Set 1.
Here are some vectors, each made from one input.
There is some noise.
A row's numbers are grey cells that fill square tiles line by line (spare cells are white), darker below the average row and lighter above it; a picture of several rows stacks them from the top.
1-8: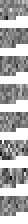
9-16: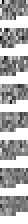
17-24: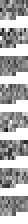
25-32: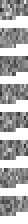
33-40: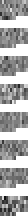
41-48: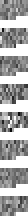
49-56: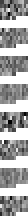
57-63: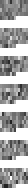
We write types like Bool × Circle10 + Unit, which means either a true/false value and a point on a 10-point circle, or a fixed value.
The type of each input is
Tree10.
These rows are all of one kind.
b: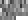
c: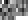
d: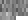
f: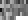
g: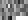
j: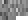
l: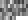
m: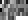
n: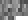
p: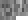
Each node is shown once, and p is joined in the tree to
c and l.
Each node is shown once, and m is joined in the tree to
f.
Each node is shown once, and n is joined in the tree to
b.
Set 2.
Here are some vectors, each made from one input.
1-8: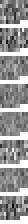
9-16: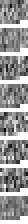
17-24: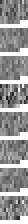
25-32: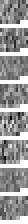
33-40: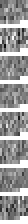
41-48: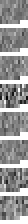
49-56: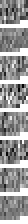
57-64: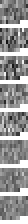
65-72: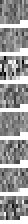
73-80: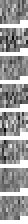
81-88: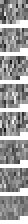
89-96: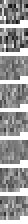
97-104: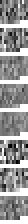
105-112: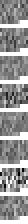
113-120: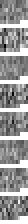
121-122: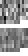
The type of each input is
Line8.
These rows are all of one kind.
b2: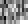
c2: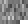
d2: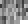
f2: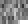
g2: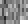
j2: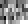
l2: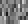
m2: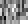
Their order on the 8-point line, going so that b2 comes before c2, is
g2, b2, m2, c2, d2, f2, l2, j2.
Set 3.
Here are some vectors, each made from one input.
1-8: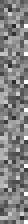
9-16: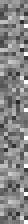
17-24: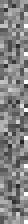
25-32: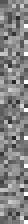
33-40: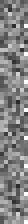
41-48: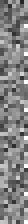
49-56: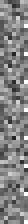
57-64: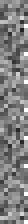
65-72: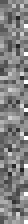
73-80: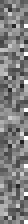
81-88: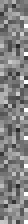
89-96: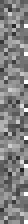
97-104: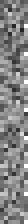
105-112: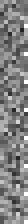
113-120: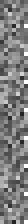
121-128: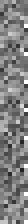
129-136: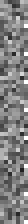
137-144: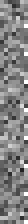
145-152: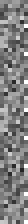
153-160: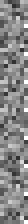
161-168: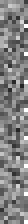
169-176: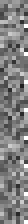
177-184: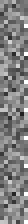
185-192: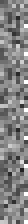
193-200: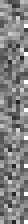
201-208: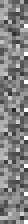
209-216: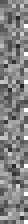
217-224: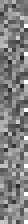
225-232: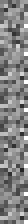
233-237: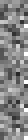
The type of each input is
Circle9.
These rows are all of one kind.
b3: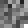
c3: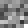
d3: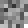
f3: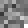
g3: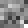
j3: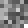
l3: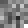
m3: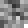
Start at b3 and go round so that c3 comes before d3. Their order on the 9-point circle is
b3, c3, f3, d3, m3, j3, g3, l3.
